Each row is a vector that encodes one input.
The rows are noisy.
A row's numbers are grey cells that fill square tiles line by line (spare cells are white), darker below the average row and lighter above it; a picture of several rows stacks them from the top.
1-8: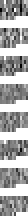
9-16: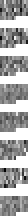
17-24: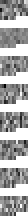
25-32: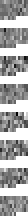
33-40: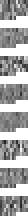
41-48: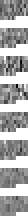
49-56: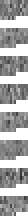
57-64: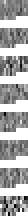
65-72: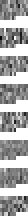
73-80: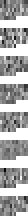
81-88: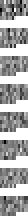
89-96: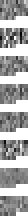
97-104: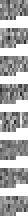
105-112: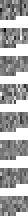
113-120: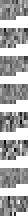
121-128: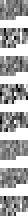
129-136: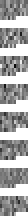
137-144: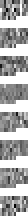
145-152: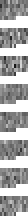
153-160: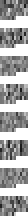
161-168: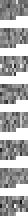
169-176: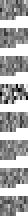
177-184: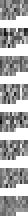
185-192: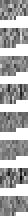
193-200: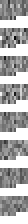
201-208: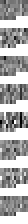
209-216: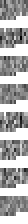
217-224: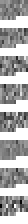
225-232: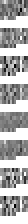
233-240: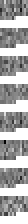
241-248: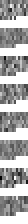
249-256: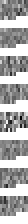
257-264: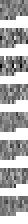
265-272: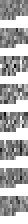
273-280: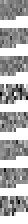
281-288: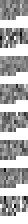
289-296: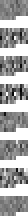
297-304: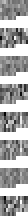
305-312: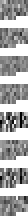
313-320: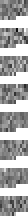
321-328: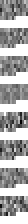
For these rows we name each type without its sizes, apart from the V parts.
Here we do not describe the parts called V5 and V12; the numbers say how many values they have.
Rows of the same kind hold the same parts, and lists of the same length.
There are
5 kinds of row.
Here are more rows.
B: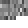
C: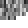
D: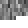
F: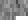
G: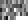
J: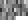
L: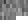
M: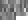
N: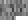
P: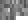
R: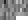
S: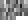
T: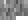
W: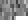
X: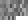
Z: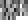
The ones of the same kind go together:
B, P
C, M
D, L
F, J, N, S, T, W, X, Z
G, R

